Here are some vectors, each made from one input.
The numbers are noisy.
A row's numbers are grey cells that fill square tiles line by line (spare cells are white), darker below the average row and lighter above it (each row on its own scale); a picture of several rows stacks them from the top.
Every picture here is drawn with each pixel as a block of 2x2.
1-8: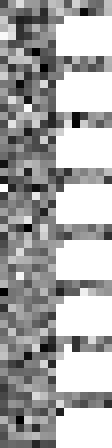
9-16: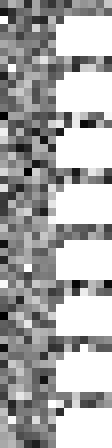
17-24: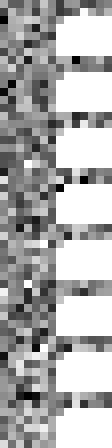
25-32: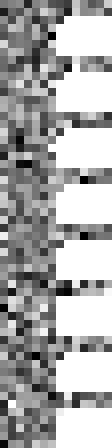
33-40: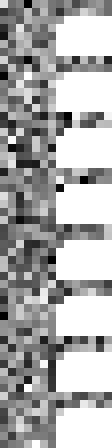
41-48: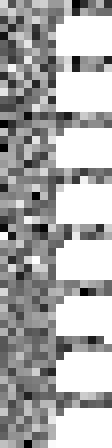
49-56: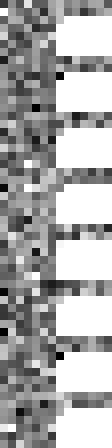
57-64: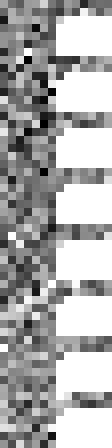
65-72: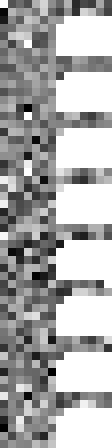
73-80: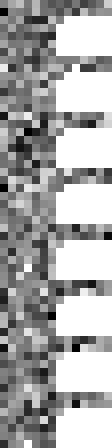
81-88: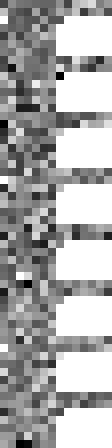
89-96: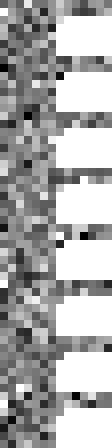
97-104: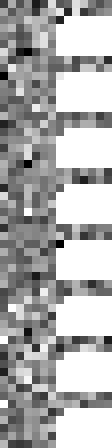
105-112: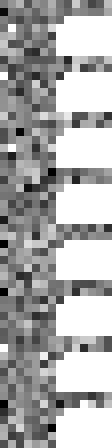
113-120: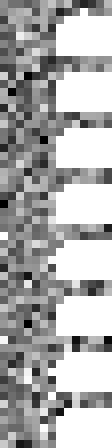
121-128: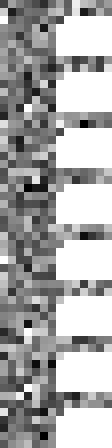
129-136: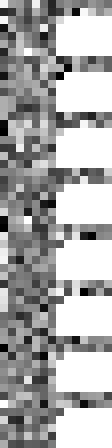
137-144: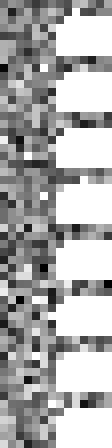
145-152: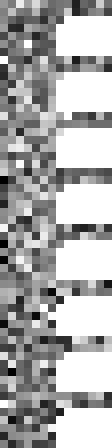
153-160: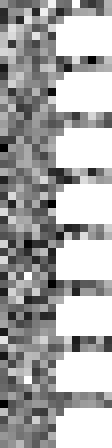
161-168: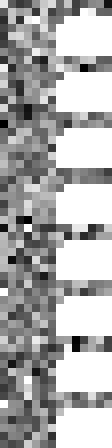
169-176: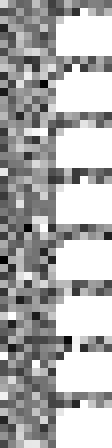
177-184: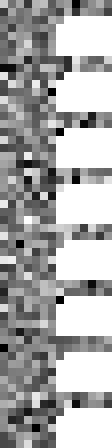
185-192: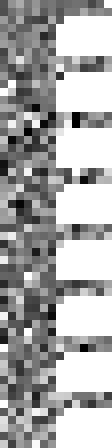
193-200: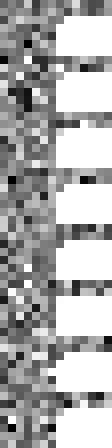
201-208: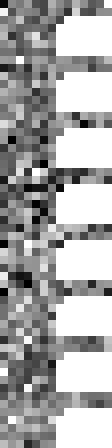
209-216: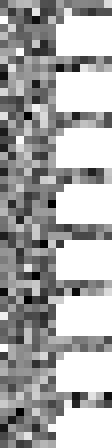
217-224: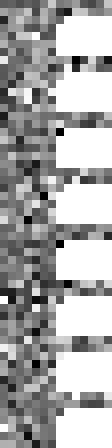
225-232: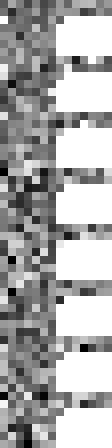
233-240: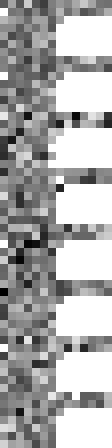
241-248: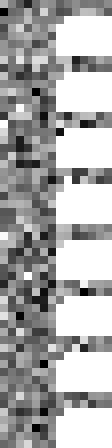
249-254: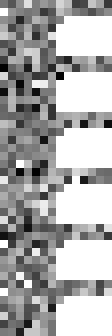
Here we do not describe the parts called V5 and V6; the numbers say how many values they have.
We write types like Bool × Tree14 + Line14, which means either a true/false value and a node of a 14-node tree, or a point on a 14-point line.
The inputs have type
(Bool × Bool × Bool + V6) × (Label8 + Line9) + V5 × V5.
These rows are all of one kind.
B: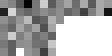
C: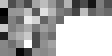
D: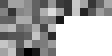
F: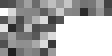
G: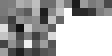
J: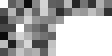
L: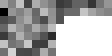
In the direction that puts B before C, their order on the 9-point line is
G, L, D, J, B, F, C.
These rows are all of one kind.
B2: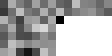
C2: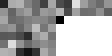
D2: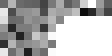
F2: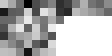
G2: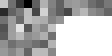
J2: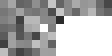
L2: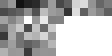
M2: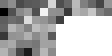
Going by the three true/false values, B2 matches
J2 and M2.
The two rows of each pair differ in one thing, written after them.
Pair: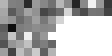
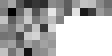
the label
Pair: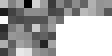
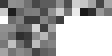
the label
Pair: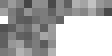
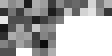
the label
